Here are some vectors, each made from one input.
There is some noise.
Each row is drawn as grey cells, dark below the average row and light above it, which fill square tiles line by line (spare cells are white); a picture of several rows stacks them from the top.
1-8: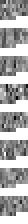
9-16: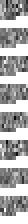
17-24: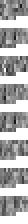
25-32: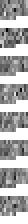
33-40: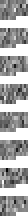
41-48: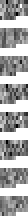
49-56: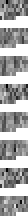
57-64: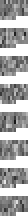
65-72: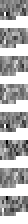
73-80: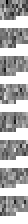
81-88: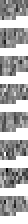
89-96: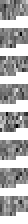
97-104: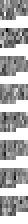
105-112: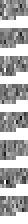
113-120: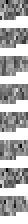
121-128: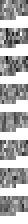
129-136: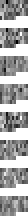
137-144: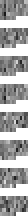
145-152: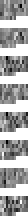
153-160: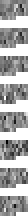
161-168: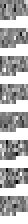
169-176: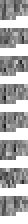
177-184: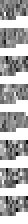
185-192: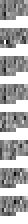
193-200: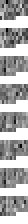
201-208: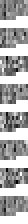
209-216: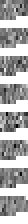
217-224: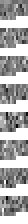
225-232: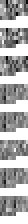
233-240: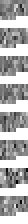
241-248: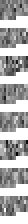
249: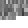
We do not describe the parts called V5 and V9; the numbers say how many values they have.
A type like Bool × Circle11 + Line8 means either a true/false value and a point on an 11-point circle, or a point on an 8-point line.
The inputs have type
Bool × V5 + (Circle10 + Unit) × V9.
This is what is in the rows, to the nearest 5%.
About 20% of them hold a true/false value and a value of V5. The rest hold a value of V9, together with either a point on a 10-point circle, or a fixed value.
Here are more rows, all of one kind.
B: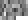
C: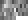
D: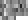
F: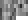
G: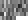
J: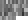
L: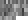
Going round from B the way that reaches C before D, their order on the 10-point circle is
B, L, J, F, C, D, G.
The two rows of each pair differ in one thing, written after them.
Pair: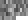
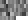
the value of V9
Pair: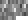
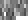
the value of V9
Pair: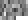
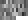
the value of V9
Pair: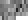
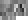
the value of V9
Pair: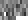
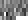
the place on the 10-point circle
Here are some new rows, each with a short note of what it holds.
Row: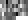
a true/false value and a value of V5
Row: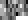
a true/false value and a value of V5
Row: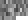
a point on a 10-point circle and a value of V9
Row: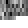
a true/false value and a value of V5
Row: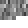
a point on a 10-point circle and a value of V9
